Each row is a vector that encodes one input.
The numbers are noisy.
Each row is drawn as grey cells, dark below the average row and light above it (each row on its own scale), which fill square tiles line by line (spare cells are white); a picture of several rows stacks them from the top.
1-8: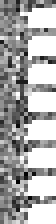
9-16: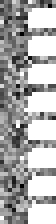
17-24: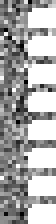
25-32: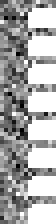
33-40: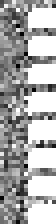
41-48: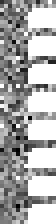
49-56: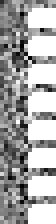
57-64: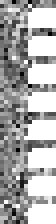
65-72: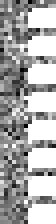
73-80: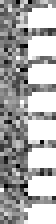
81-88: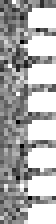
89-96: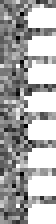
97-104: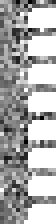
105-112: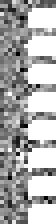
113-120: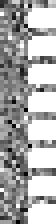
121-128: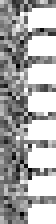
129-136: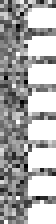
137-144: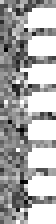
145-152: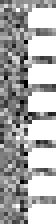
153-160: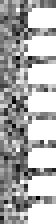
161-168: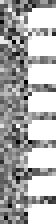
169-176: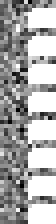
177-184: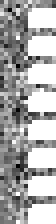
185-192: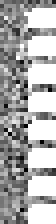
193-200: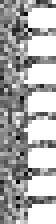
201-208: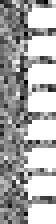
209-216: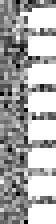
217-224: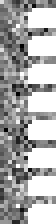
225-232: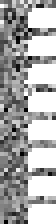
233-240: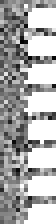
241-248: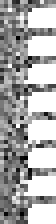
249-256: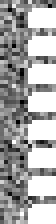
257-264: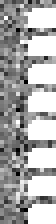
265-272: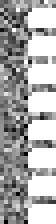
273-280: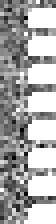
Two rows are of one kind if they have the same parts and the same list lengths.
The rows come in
3 kinds.
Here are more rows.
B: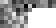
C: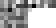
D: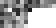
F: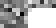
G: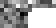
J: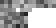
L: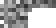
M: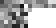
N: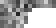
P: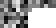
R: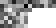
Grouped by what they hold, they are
B, D, N, R
C, F, G, J, M, P
L

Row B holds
three true/false values.
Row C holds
three labels (each one of 9).
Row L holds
a fixed value.
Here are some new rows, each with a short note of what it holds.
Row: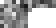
a fixed value
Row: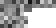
three true/false values
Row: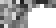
a fixed value
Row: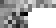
three labels (each one of 9)
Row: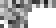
a fixed value
